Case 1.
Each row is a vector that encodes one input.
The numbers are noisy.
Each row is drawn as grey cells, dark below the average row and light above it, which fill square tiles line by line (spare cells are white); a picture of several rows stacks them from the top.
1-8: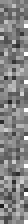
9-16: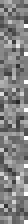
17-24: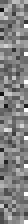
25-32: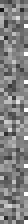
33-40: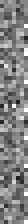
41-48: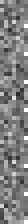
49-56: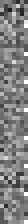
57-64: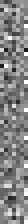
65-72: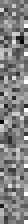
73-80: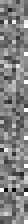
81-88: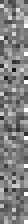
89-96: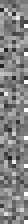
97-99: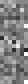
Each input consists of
either a point on a 6-point line, or a point on a 7-point line.
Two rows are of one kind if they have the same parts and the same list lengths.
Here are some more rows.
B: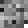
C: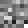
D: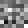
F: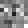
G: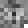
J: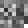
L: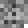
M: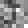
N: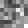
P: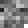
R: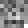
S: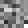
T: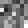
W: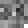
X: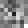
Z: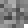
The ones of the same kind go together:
B, C, D, F, G, L, M, N, P, R, S, X
J, T, W, Z

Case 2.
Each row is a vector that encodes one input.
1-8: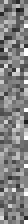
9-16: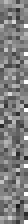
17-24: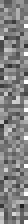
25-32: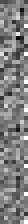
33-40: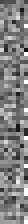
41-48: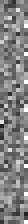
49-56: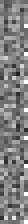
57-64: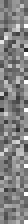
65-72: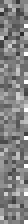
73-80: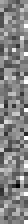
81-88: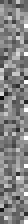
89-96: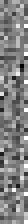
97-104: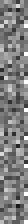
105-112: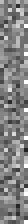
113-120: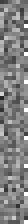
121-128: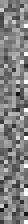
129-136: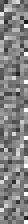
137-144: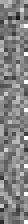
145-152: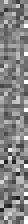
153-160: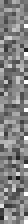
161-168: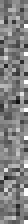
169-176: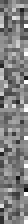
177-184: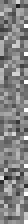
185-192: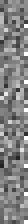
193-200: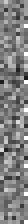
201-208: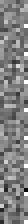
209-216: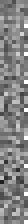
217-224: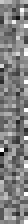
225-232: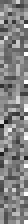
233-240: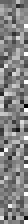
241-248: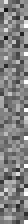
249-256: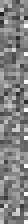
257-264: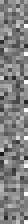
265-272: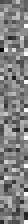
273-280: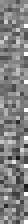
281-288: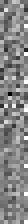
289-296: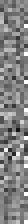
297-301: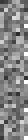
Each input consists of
either a point on a 9-point line, or a point on an 11-point line.
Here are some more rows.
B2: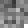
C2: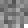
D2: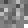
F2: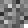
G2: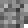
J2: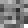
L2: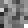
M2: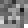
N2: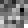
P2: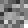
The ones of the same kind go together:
B2, C2, D2, M2, N2
F2, G2, J2, L2, P2

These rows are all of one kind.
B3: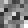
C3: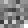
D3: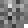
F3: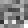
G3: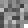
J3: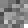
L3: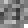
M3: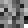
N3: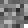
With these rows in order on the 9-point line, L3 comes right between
F3 and N3.
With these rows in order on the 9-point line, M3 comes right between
B3 and D3.
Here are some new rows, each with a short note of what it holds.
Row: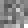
a point on an 11-point line
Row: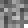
a point on an 11-point line
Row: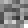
a point on a 9-point line
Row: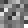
a point on an 11-point line
